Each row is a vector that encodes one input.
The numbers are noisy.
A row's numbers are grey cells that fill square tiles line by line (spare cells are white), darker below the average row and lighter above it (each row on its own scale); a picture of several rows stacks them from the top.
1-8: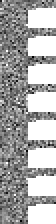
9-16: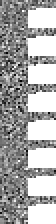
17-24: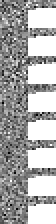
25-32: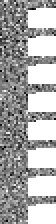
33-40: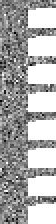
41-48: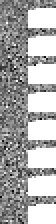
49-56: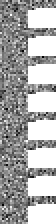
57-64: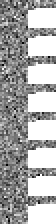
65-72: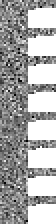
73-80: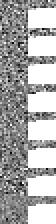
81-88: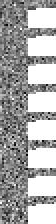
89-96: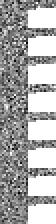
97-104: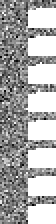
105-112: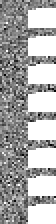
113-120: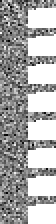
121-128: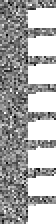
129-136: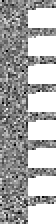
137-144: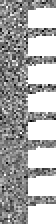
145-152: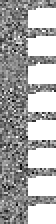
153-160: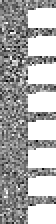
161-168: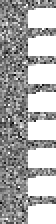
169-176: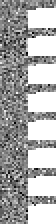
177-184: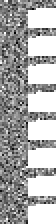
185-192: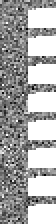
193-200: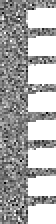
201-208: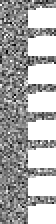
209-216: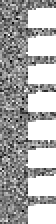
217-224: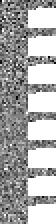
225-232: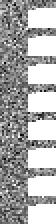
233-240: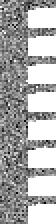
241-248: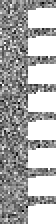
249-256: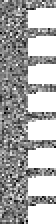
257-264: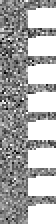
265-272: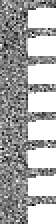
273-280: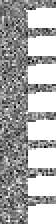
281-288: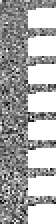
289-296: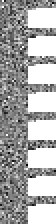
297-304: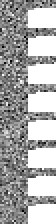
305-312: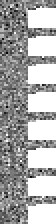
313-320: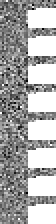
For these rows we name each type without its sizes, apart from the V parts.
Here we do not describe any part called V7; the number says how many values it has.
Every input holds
a list of items, each a label and a value of V7.
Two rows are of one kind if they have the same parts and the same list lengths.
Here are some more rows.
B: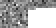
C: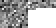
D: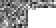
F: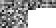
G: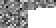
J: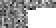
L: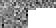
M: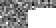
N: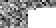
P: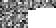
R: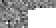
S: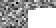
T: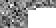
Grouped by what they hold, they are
B, G, J, L, N, P, T
C, D, M, R, S
F

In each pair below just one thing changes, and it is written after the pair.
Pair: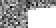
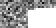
the label in item 1 of the list
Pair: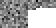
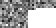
the value of V7 in item 1 of the list
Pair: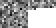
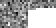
the label in item 1 of the list
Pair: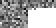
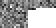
the value of V7 in item 1 of the list
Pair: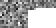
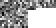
the value of V7 in item 2 of the list
